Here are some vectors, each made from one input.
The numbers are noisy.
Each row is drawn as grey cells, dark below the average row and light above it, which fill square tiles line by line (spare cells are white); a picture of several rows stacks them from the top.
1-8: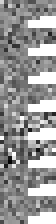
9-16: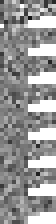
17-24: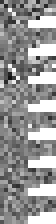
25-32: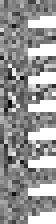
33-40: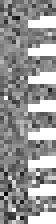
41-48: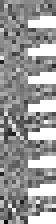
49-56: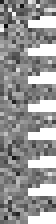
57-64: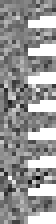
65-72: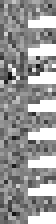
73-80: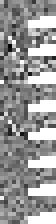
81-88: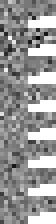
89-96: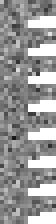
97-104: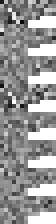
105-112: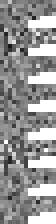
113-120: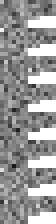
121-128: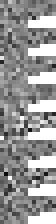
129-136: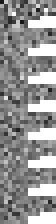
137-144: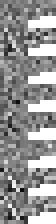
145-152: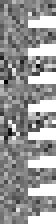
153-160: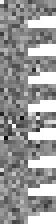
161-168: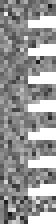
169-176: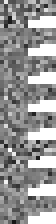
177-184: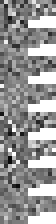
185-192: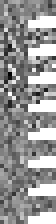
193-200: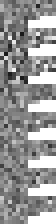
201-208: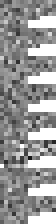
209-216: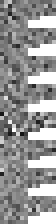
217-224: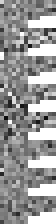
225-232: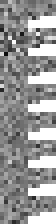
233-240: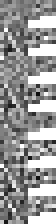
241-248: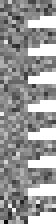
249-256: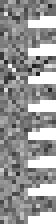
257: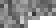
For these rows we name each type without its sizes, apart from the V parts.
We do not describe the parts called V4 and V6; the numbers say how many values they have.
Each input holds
either a value of V4 and a value of V6, or a list of points on a line.
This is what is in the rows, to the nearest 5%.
About 20% of them hold a value of V4 and a value of V6. The rest are lists of points on a line.
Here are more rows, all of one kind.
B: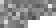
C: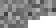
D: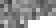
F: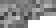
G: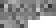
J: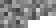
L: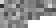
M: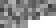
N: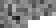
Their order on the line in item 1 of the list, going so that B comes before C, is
L, B, F, C, J, D, G, M, N.
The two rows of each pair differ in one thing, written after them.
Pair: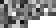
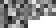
the value of V4
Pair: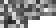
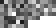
the value of V6
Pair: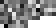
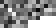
the value of V6
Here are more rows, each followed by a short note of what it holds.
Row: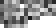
the empty list
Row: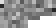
a list of two items
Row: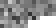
a list of two items
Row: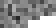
a list of two items
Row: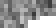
a list of three items
